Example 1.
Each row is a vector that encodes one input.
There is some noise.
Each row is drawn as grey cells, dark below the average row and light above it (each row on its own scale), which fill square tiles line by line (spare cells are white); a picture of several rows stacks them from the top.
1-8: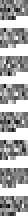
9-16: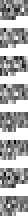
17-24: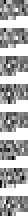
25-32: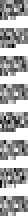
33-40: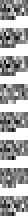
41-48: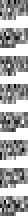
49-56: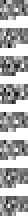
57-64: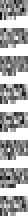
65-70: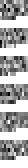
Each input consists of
either a point on an 8-point line, or a point on a 9-point line.
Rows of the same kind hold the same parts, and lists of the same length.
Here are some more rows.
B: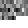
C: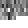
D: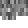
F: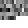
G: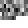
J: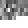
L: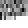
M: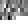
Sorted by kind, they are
B, F, G
C, D, J, L, M

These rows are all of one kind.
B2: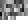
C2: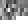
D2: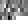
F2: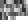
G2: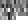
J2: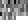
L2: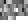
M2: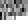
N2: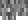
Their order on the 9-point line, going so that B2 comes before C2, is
L2, F2, B2, M2, J2, N2, G2, C2, D2.
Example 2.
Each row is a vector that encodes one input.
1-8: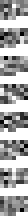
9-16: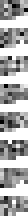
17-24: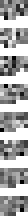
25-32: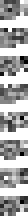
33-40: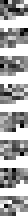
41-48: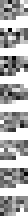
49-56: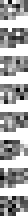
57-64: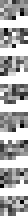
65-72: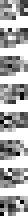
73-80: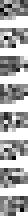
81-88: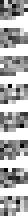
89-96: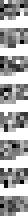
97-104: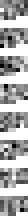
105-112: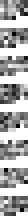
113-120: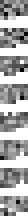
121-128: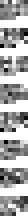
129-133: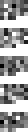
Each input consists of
a point on a 9-point circle and four true/false values.
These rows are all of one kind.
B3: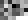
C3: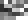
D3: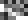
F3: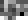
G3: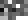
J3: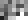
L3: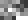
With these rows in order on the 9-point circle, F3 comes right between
C3 and G3.
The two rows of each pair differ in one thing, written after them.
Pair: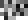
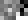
the place on the 9-point circle
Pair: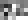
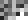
one of the four true/false values
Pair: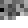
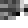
the place on the 9-point circle
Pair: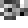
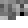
the place on the 9-point circle
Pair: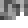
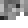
one of the four true/false values
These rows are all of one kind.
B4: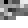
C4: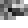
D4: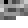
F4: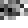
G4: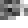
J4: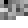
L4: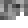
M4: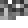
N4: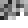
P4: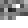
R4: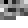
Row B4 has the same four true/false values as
C4, D4, P4 and R4.
